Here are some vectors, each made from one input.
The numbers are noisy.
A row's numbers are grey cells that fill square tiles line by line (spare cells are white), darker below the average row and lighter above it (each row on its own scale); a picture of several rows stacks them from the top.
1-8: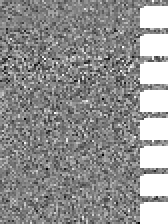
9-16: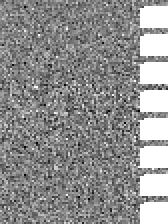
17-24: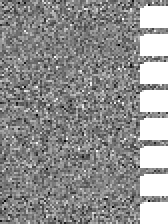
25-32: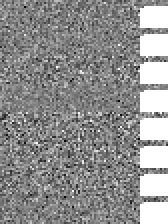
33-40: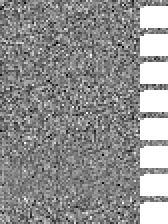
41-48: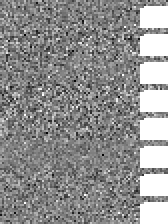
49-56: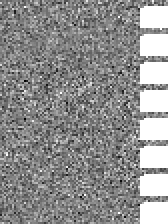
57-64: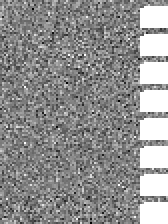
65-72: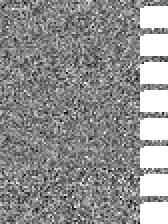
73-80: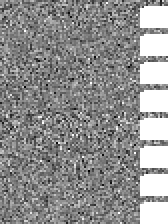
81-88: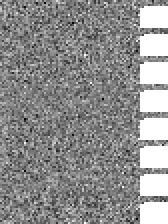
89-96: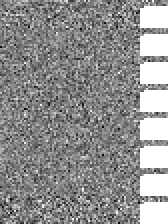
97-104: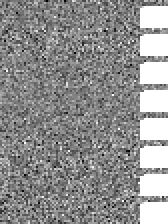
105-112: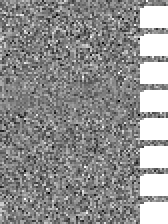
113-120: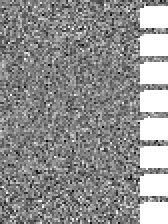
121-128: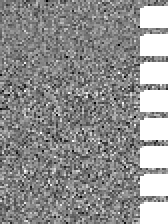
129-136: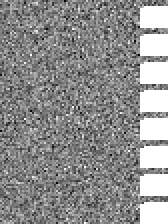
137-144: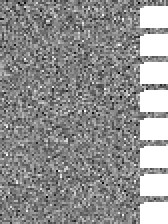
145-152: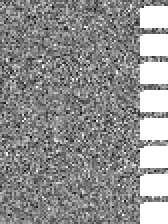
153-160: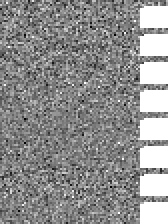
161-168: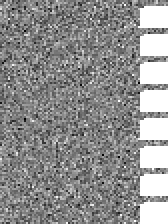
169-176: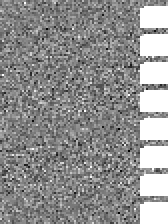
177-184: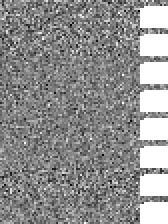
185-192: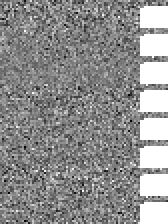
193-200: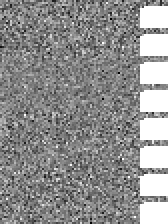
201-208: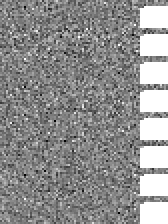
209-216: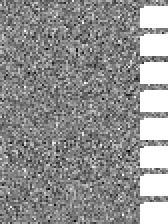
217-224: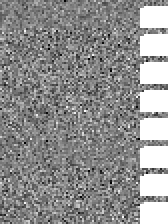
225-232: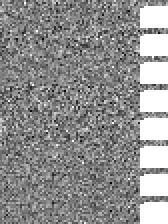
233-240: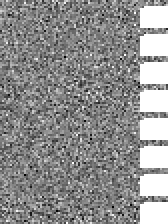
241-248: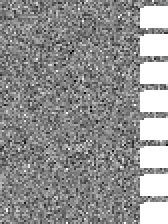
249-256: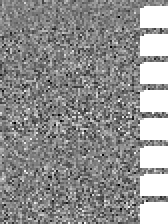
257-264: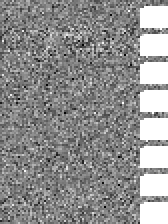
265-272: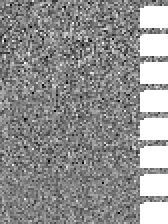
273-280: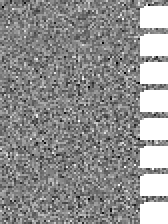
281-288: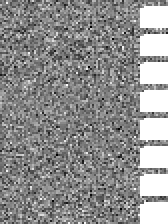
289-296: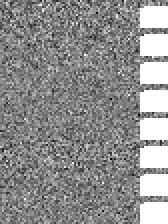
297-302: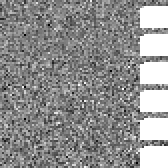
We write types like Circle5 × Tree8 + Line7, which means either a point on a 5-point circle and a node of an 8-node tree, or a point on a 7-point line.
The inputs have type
(Bool × Circle5 + Tree9) × Tree9 + Line9.
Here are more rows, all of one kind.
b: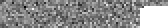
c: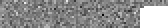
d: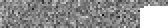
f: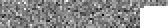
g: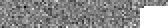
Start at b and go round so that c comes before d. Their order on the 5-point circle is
b, c, f, d, g.
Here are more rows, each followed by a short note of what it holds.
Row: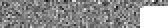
a node of each of two 9-node trees
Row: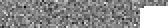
a point on a 5-point circle, a node of a 9-node tree and a true/false value
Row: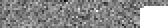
a node of each of two 9-node trees
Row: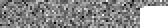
a node of each of two 9-node trees
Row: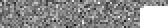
a node of each of two 9-node trees
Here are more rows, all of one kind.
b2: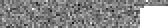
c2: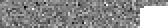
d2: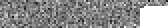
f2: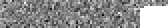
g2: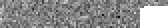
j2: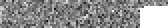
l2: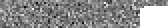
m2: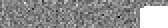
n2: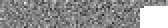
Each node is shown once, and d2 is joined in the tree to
l2.
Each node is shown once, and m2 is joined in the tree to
c2.
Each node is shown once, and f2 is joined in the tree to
j2.
